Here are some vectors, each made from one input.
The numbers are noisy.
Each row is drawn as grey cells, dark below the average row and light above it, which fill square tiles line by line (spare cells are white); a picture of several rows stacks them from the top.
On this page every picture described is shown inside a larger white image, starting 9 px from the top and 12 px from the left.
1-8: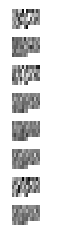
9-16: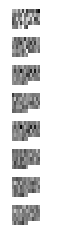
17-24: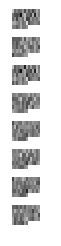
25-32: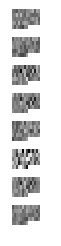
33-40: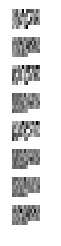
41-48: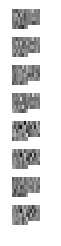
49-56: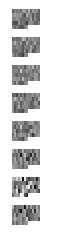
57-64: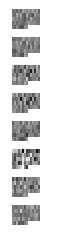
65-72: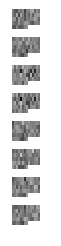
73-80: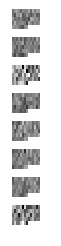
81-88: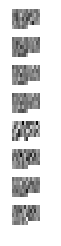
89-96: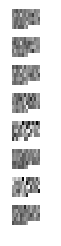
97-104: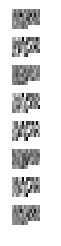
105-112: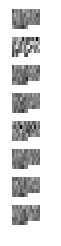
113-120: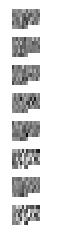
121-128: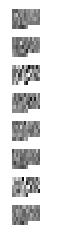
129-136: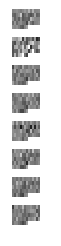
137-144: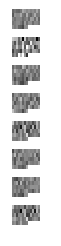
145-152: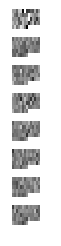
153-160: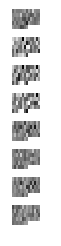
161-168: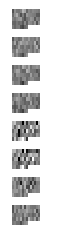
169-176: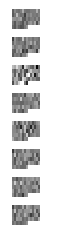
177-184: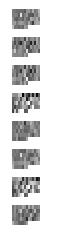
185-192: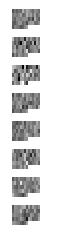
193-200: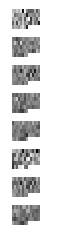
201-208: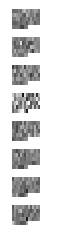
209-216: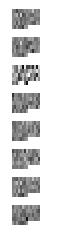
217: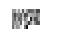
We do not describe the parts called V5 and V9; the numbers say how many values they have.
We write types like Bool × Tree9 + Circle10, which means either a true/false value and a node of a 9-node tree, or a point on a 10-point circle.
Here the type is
(Bool × Bool × Bool × Bool × V5 + Unit) × V9 + Label6 × Label6.
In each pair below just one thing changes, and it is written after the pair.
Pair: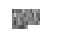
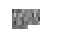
one of the four true/false values
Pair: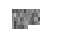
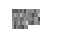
one of the four true/false values
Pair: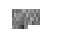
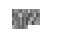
the value of V5
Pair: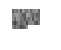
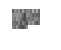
the value of V9
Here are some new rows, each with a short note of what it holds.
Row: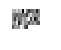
two labels (each one of 6)
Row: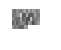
four true/false values, a value of V5 and a value of V9
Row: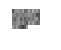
four true/false values, a value of V5 and a value of V9
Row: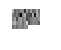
a value of V9
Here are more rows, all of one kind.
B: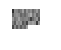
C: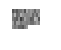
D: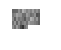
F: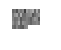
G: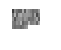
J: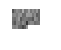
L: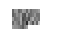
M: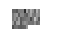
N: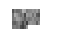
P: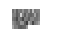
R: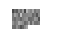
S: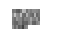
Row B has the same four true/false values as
C, F, J and M.
